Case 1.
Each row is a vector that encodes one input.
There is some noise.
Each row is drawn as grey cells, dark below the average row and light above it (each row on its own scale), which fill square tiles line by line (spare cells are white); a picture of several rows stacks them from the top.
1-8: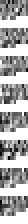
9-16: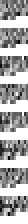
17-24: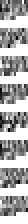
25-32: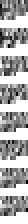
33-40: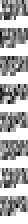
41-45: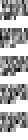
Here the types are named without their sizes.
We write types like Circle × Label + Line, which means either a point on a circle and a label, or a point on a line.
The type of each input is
Circle.
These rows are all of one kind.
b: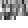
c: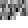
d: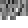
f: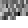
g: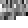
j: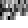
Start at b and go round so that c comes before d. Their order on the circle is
b, c, j, d, f, g.
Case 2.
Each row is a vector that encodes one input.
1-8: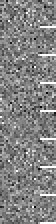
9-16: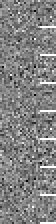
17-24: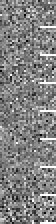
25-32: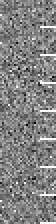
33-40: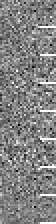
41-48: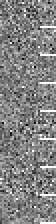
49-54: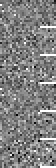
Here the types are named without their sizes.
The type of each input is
Bool × Bool × Bool + Unit.
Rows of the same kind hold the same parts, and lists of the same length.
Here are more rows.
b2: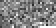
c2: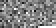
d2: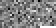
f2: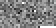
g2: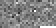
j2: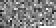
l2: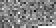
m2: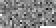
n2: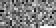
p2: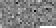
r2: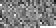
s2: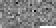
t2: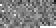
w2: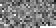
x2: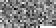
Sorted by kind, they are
b2, c2, d2, f2, g2, j2, l2, m2, n2, p2, s2, x2
r2, t2, w2

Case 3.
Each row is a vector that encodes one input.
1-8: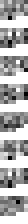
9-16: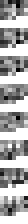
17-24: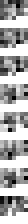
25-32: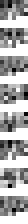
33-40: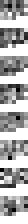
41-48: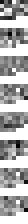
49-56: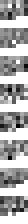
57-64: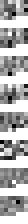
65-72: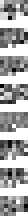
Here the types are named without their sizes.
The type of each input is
Bool × Bool × Bool × Bool + Unit.
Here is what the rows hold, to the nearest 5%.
About 5% of them hold a fixed value. The rest hold four true/false values.
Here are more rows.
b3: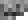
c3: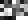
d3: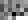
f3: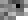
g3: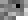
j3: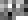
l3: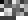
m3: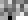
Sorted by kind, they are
b3, d3, f3, g3, j3, m3
c3, l3

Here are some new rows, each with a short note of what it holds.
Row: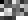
a fixed value
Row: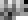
four true/false values
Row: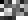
a fixed value
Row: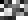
a fixed value
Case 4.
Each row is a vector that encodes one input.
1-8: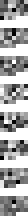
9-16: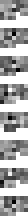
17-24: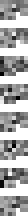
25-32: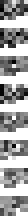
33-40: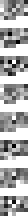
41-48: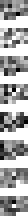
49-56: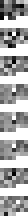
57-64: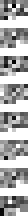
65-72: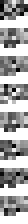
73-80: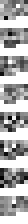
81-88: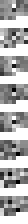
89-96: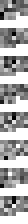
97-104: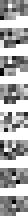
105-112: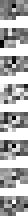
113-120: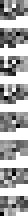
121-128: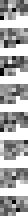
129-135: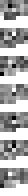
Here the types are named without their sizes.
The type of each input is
Bool × Bool × Bool × Bool × Bool.
